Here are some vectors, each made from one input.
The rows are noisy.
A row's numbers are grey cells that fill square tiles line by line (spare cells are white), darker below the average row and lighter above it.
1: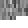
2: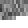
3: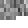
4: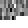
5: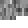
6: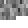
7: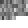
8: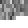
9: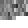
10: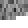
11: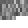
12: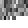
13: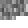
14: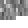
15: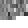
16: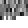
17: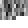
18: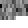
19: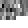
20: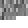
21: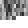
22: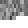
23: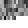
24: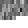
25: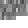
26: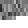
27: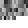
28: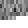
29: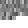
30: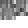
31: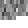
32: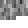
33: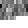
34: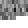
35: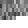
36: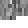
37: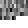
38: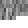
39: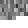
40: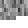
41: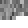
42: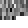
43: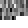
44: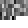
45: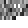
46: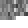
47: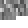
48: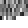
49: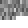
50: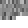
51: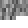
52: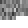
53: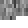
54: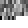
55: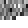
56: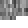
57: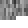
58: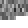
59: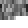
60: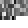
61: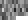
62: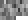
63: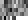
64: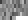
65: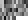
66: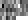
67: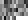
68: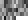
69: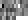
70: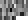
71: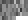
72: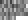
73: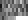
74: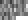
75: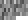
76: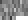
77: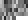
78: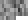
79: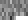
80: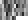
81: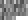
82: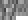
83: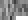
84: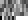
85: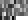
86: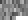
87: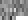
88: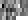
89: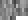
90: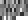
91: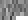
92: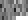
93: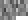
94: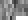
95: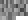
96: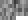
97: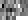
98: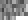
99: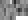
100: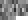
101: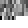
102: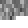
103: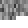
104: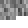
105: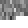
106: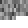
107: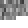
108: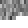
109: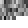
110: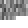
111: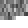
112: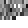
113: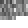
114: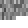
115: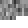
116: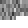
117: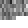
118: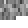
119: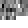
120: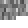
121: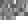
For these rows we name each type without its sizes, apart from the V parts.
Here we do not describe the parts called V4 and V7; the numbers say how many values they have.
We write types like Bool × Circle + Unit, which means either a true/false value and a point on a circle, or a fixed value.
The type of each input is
Label + (Line + V7) × V4.
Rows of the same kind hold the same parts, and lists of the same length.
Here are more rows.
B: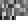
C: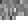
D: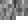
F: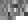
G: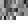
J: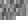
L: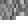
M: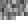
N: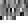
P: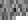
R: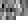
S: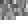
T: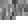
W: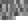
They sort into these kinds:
B, G, N, R
C, F, L, M, S, W
D, J, P, T

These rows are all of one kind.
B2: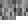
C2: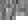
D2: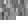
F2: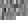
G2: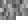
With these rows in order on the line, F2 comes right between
C2 and D2.
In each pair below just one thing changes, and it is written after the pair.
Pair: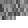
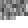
the value of V4
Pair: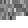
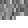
the value of V7
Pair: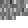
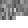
the value of V4
